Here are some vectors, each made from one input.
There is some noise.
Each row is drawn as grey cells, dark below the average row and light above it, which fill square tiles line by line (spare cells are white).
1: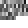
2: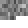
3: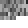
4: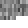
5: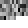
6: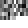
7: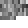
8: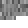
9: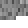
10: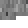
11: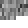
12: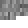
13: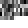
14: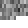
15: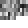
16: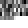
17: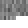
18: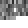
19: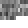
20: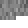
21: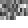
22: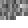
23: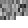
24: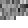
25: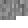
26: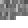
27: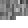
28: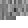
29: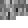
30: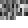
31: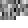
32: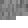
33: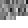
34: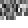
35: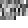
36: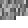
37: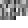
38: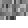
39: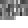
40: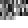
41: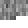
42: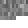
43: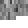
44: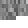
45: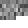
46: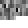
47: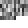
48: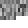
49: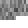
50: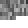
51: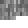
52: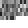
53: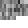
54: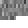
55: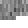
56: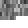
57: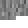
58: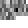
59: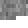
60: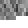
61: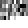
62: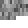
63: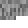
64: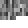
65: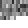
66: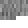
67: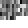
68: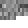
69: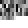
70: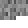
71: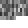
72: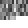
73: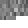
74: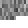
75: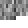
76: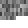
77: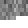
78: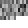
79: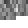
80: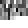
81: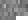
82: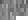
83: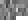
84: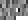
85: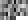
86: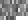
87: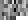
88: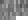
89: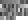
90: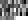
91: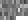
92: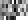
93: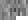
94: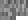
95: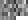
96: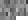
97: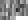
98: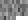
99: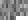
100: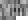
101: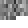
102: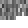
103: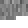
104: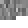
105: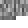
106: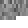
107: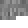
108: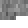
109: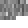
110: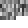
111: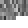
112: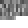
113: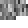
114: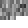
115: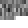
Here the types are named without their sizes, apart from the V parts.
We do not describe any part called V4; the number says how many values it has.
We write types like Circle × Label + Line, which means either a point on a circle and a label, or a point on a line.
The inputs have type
(Bool × Bool × Bool + Unit) × Line + V4 × V4.
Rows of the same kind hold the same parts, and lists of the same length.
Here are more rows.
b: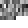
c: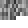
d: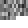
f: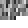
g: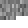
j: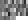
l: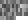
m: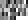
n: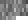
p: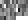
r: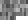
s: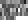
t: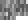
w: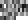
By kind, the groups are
b, c, f, j, l, w
d, g, m, n, r, s
p, t

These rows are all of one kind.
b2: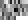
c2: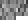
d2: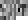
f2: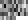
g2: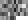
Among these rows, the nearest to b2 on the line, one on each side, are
c2 and f2.
